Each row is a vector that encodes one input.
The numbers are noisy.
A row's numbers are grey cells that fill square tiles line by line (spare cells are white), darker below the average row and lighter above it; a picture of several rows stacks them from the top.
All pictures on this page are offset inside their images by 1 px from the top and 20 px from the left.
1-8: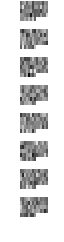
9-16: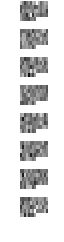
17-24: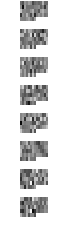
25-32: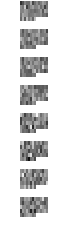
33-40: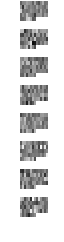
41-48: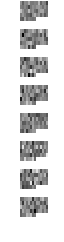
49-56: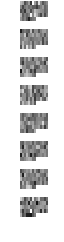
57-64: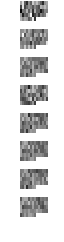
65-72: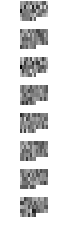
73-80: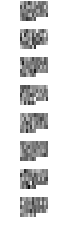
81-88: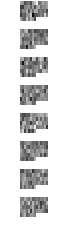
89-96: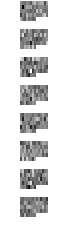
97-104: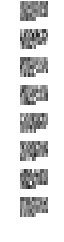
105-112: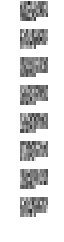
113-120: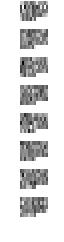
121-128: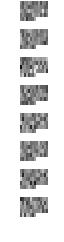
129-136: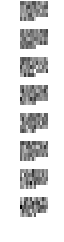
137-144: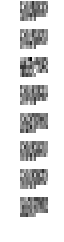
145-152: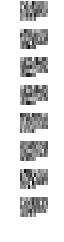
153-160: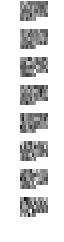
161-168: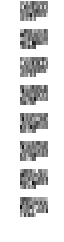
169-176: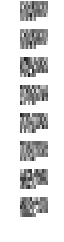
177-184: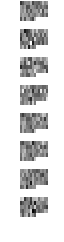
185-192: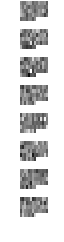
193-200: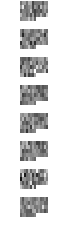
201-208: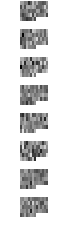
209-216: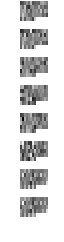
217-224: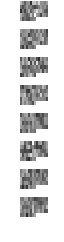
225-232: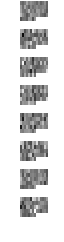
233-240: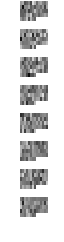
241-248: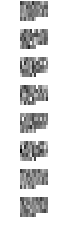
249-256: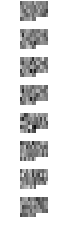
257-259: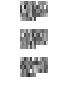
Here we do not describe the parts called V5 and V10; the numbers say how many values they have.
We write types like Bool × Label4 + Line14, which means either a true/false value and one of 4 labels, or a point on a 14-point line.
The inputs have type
(Bool × Bool × Bool + Line6 × V10) × V5.
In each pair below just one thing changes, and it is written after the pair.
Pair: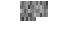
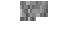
the place on the 6-point line
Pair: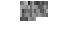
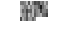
the place on the 6-point line
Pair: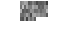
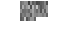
the value of V10
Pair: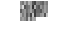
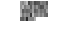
the value of V5
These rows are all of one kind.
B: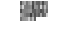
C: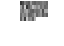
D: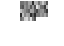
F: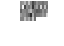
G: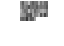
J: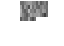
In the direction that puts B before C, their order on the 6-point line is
J, B, C, G, F, D.
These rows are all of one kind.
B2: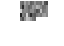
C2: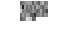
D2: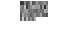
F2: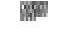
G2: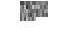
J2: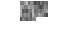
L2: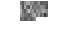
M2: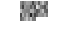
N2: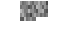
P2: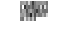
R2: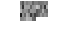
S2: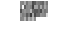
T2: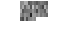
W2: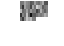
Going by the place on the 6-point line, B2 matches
F2, N2 and P2.
